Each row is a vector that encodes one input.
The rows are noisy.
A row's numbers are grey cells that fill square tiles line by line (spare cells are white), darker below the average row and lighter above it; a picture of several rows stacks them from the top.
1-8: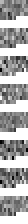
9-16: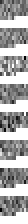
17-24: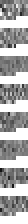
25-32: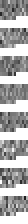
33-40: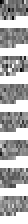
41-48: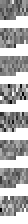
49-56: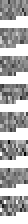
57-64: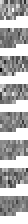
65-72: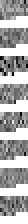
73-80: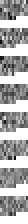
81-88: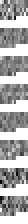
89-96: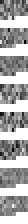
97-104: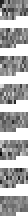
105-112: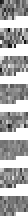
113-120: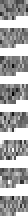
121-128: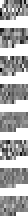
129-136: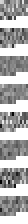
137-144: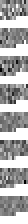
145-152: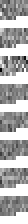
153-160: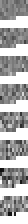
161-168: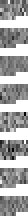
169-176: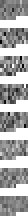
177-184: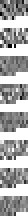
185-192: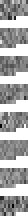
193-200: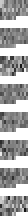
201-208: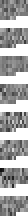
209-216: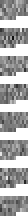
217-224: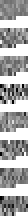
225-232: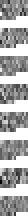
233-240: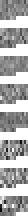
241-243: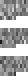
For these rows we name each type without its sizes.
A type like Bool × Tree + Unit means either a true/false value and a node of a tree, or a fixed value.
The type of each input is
(Bool × Bool × Bool + Unit) × (Circle + Unit) × Line.
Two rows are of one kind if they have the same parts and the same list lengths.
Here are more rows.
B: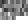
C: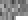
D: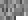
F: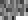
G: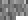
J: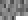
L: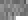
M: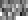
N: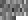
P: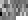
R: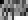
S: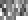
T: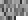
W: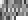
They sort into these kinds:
B, C, F, J, N
D, G, S
L, R
M, P, T, W

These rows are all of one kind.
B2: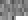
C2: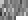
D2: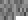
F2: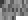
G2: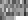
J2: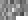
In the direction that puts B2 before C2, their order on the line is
B2, G2, C2, D2, F2, J2.
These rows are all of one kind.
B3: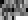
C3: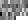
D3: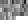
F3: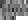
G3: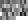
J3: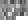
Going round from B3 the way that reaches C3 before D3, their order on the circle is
B3, J3, G3, C3, D3, F3.
